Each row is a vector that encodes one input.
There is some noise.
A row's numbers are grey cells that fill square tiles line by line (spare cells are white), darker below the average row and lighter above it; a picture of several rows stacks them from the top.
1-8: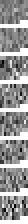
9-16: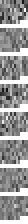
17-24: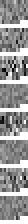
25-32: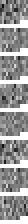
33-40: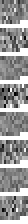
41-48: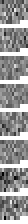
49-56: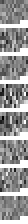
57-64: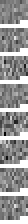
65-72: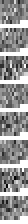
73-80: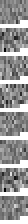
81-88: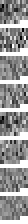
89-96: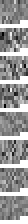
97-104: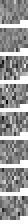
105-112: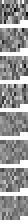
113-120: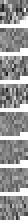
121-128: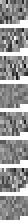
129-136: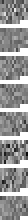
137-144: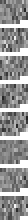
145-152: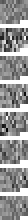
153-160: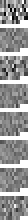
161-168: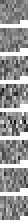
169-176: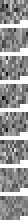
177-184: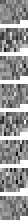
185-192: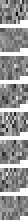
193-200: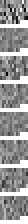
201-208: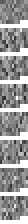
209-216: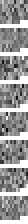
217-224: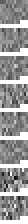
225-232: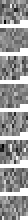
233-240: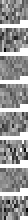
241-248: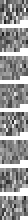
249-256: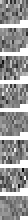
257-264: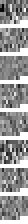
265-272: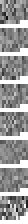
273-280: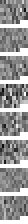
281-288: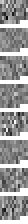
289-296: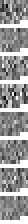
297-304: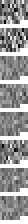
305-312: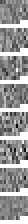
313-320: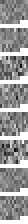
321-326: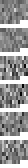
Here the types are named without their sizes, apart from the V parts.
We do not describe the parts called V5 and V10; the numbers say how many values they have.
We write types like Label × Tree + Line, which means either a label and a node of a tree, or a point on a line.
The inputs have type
Bool × Bool × Bool × Label + List(Line) + V5 × V10.
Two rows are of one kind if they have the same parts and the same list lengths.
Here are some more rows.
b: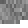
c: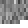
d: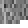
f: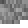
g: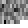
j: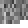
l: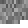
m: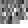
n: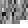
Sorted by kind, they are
b, f, l
c
d, j
g
m
n

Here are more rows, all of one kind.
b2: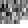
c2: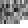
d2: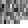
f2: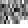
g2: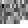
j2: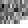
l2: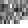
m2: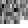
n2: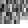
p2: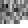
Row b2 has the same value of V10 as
m2 and n2.
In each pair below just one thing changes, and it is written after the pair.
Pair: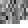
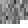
one of the three true/false values
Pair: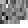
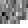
one of the three true/false values
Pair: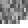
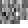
the label
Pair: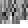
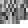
one of the three true/false values
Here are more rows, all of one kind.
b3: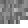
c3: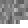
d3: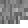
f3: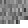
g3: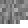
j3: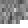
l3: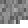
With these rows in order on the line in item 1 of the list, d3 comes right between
b3 and j3.
